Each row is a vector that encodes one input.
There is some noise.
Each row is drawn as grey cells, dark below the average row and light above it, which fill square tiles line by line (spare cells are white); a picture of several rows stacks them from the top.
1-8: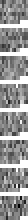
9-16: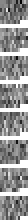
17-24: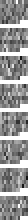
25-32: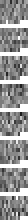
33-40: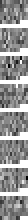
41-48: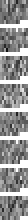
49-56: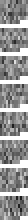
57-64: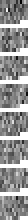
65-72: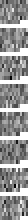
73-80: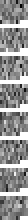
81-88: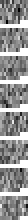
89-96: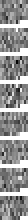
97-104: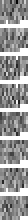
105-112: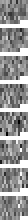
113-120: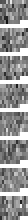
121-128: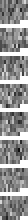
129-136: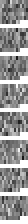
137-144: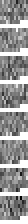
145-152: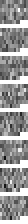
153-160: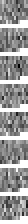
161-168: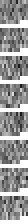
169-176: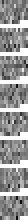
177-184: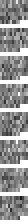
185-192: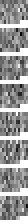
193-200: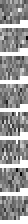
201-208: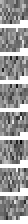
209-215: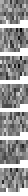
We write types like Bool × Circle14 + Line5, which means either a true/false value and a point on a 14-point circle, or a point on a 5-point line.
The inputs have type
(Circle14 + Unit) × Label5 × Line8.
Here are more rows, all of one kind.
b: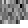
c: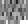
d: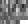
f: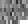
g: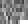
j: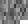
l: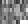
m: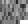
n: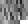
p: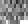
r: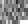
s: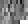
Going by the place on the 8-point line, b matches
c, n and r.
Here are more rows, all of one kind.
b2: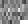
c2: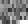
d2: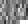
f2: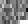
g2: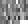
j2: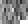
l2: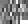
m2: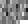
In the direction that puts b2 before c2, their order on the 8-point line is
l2, g2, d2, b2, j2, m2, f2, c2.
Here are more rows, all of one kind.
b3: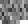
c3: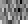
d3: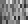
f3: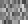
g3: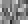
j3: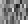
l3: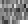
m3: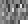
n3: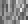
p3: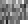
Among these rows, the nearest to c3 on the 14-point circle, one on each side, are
b3 and f3.
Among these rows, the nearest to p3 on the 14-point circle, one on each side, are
g3 and n3.
